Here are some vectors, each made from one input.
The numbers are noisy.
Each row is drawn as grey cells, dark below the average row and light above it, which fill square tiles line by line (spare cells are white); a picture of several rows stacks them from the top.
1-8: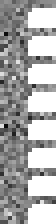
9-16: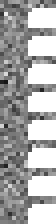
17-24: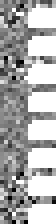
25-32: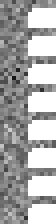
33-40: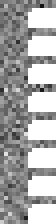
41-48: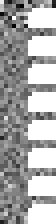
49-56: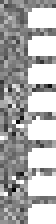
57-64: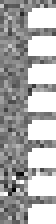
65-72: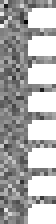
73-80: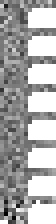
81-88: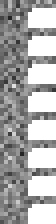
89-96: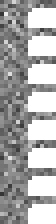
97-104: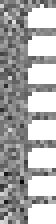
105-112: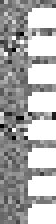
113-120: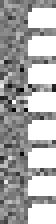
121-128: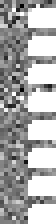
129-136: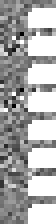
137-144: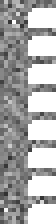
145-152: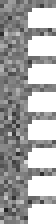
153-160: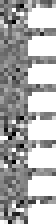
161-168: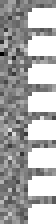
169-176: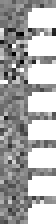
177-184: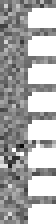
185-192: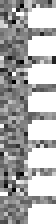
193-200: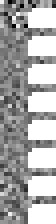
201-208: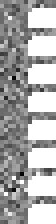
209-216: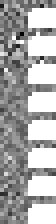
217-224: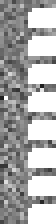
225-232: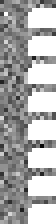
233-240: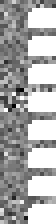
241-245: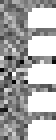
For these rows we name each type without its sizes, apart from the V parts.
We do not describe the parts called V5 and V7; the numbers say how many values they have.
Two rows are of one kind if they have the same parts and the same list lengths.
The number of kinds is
6.
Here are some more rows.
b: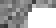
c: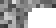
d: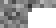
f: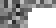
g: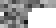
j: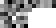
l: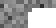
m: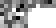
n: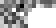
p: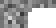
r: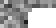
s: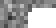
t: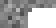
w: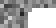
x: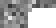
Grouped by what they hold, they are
b, d, g, s
c, r
f, l, t
j
m, n
p, w, x

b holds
a point on each of two circles, a value of V5 and a value of V7.
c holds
a point on each of two circles.
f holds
a point on a circle, a value of V5 and a value of V7.
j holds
a fixed value.
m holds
a node of a tree.
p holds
a point on a circle.
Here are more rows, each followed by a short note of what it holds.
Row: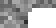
a point on each of two circles
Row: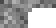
a point on each of two circles
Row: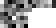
a fixed value
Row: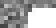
a point on each of two circles, a value of V5 and a value of V7
